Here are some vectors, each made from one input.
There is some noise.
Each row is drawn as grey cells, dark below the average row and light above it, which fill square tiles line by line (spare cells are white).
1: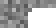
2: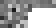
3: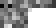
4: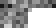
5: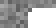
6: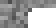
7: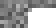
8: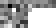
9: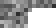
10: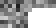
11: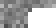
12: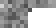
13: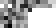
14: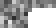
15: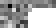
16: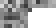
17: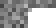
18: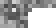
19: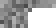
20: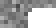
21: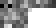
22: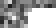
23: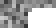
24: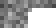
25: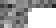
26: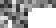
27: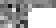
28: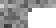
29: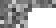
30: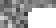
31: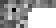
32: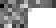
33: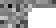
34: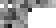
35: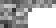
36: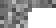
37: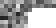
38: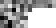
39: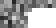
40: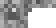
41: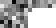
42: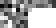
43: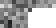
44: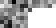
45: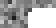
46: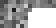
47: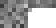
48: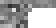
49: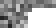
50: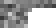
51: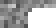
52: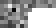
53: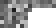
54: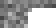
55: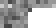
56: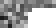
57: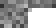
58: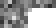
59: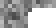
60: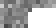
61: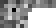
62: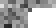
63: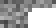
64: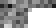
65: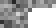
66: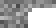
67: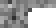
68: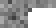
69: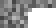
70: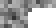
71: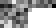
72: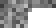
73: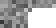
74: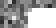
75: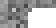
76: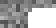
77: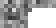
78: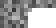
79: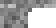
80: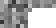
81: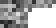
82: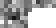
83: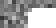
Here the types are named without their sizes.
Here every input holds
either two labels, or a point on a line.
